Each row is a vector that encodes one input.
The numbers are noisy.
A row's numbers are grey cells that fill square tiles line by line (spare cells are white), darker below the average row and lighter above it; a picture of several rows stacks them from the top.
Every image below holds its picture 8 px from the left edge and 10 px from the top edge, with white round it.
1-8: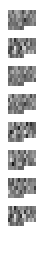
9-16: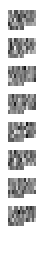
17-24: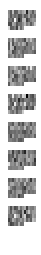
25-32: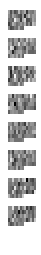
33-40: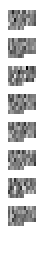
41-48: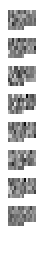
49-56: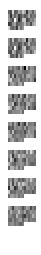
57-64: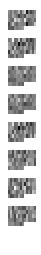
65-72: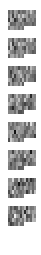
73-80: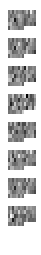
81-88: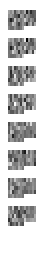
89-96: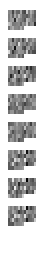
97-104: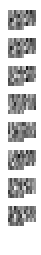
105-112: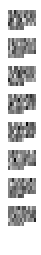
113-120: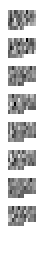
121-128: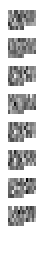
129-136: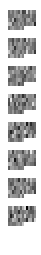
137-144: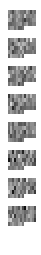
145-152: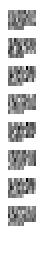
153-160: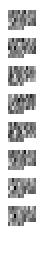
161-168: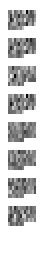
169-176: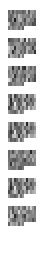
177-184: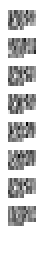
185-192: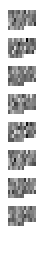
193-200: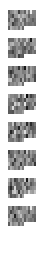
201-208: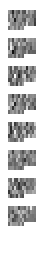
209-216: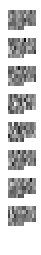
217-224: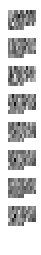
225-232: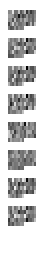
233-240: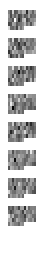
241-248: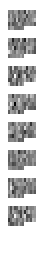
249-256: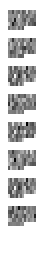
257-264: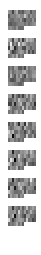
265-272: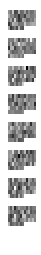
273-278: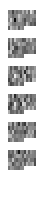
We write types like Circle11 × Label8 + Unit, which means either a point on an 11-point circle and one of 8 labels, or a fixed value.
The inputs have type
Bool × Label5 + Line10 × Line10.
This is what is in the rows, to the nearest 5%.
About 40% of them hold one of 5 labels and a true/false value. The rest hold a point on each of two 10-point lines.
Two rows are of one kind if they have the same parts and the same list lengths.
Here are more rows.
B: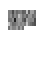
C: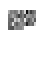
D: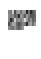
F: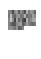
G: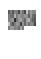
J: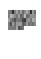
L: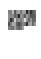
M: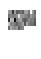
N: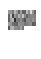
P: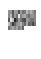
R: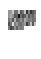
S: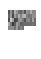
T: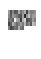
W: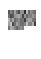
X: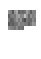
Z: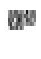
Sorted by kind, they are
B, F, G, J, M, N, P, S, W, X
C, D, L, R, T, Z

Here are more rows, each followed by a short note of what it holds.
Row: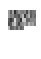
one of 5 labels and a true/false value
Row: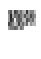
one of 5 labels and a true/false value
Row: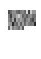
a point on each of two 10-point lines
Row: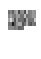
a point on each of two 10-point lines
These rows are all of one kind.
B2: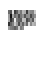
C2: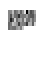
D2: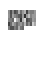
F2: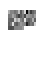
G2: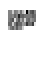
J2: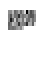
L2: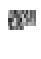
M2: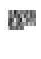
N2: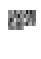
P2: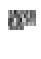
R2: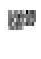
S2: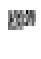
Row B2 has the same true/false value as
D2, L2, M2 and P2.
